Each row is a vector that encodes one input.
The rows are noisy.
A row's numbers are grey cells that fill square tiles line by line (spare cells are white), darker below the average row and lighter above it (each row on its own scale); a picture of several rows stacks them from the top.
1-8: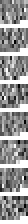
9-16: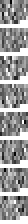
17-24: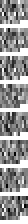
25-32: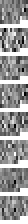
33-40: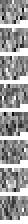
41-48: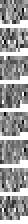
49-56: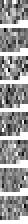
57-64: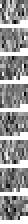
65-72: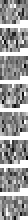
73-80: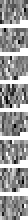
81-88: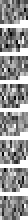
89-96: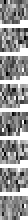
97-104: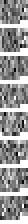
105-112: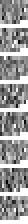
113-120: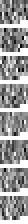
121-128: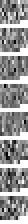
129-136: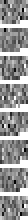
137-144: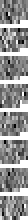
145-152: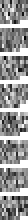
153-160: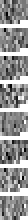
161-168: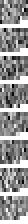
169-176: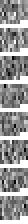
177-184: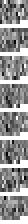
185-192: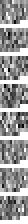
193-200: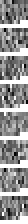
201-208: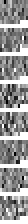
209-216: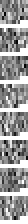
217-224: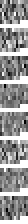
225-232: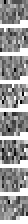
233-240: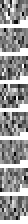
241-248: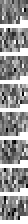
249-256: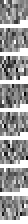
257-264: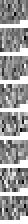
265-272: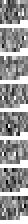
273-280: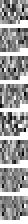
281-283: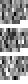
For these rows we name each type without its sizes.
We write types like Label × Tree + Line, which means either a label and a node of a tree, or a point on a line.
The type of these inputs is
(Bool × Label + Unit) × Label.
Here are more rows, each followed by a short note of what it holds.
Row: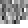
a label
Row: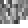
a label
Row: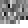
a label
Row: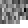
a label
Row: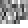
a label
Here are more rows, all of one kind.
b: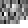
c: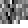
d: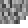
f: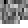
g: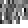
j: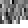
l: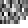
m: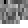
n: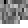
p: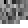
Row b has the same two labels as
f and n.
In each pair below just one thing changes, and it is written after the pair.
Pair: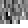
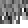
the true/false value
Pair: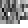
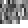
the true/false value
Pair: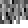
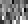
the true/false value
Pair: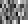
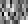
one of the two labels
